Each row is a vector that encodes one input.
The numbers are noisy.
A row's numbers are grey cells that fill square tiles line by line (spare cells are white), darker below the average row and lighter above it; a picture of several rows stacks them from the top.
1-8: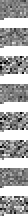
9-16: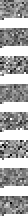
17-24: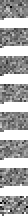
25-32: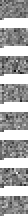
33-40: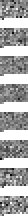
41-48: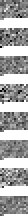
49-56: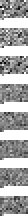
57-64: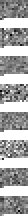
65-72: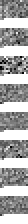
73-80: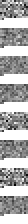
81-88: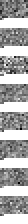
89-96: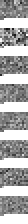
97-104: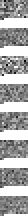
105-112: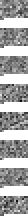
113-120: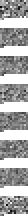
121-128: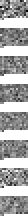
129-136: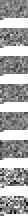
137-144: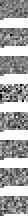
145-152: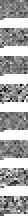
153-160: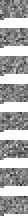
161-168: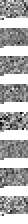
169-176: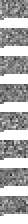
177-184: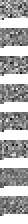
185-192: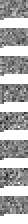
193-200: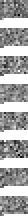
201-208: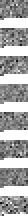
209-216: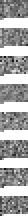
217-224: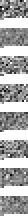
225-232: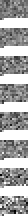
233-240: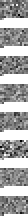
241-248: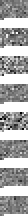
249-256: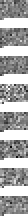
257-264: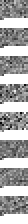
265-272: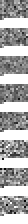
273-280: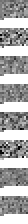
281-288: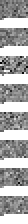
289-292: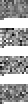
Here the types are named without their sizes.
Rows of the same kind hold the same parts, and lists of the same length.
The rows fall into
2 kinds.
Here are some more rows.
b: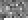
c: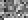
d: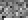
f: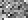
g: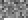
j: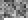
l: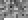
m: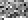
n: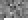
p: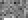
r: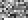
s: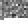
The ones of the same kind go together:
b, c, d, g, j, l, n, p, s
f, m, r

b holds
four true/false values.
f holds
a point on a line.
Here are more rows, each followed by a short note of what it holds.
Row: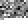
a point on a line
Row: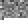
four true/false values
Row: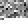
a point on a line
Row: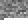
four true/false values
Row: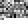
a point on a line
